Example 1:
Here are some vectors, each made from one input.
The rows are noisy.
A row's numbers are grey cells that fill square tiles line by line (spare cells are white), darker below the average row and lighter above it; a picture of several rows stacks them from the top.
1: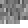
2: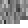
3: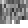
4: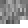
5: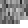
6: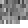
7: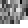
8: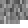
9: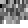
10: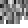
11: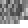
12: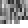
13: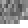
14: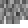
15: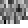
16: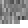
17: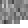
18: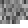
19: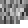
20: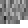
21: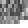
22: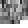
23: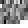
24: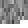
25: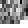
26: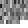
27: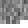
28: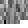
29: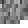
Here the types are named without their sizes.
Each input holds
a label.
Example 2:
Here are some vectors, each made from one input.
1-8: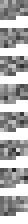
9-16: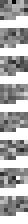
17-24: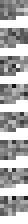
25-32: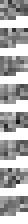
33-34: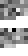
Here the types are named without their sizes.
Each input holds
a node of a tree.
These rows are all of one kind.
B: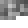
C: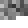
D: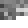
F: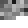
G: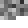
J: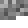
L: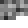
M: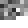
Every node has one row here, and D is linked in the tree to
J and M.
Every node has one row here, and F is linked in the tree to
L.
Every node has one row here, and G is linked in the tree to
C.
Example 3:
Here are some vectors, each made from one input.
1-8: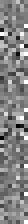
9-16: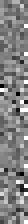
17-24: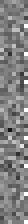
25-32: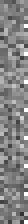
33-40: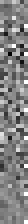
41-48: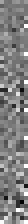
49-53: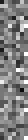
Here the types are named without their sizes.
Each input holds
a point on a circle.
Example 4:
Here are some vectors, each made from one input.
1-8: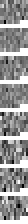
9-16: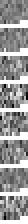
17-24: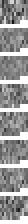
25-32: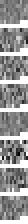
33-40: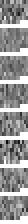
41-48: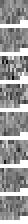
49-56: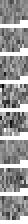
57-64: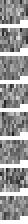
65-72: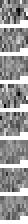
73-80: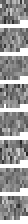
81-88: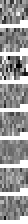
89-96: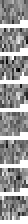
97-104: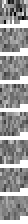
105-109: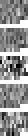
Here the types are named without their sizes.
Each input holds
a label.
